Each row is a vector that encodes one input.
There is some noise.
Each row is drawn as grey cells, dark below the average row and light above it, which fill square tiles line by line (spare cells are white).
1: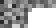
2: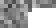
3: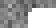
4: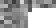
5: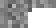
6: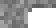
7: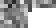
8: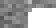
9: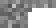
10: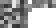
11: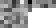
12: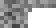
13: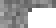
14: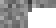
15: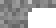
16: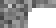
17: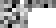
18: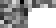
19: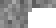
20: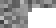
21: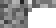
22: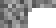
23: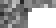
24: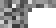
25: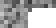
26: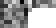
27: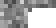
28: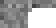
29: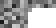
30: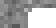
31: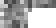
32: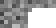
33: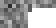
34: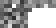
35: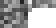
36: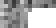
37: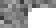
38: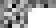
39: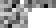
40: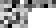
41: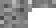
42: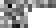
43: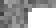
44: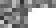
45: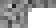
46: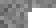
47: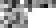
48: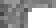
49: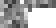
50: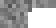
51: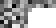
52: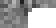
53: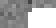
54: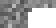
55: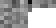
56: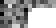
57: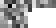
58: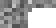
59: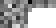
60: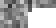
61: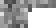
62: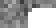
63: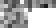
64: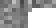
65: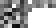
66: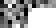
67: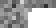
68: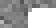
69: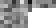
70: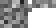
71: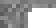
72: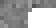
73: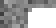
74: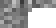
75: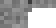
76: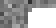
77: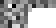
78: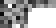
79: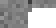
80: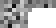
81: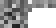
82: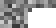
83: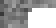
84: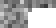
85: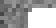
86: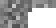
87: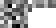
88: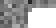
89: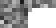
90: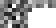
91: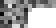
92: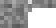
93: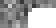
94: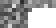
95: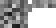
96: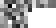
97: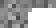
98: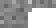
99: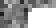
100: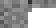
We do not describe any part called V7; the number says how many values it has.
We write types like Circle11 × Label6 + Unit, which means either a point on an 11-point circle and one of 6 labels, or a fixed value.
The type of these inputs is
Line4 × (Line4 + V7).
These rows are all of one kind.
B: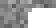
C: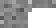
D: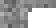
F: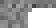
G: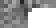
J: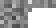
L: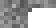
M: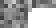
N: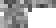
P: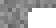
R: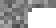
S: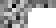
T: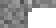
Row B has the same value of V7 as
C, J, M and S.
